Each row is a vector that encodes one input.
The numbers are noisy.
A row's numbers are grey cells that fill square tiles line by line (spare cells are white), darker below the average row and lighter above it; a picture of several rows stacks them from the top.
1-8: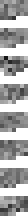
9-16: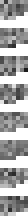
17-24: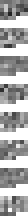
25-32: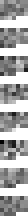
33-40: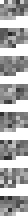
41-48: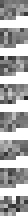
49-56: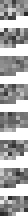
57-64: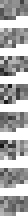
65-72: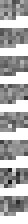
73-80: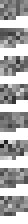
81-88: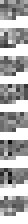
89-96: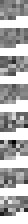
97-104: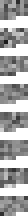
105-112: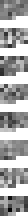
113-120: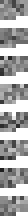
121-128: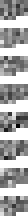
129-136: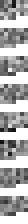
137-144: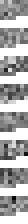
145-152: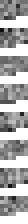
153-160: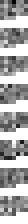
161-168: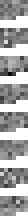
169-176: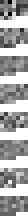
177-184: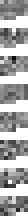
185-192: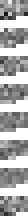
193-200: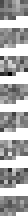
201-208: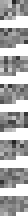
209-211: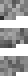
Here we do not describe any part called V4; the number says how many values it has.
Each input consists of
a value of V4, together with either a point on an 8-point circle, or a point on a 7-point line.
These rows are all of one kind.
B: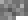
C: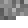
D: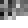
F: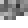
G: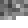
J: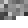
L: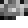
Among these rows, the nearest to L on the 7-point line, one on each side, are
D and J.
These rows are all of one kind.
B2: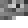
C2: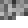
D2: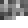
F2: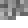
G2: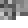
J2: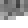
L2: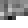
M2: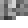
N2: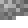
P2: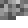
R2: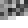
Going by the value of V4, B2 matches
C2, J2 and L2.
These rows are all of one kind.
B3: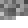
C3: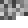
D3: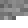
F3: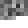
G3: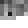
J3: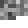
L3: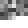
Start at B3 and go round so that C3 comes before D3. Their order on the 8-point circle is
B3, C3, L3, F3, G3, D3, J3.
